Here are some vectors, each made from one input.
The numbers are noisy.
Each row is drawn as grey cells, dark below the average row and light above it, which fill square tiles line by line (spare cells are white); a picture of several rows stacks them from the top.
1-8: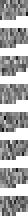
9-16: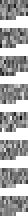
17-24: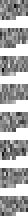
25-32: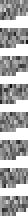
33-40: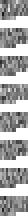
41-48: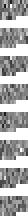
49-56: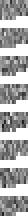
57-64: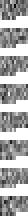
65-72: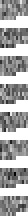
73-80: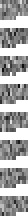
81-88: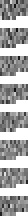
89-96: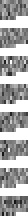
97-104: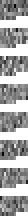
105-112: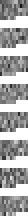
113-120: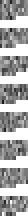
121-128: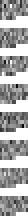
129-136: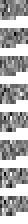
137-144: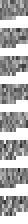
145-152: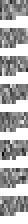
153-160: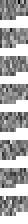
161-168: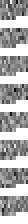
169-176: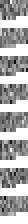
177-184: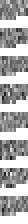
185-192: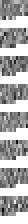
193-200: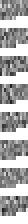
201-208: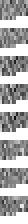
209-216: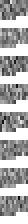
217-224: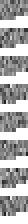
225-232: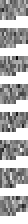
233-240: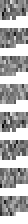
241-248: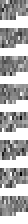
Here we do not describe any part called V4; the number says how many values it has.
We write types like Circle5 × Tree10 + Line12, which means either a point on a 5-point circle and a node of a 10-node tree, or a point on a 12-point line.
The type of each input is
Line5 + List2(V4) × Tree12.
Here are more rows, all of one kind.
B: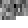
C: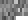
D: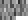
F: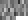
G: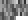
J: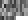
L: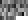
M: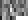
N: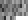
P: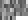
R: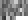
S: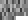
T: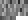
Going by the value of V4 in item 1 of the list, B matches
C and S.
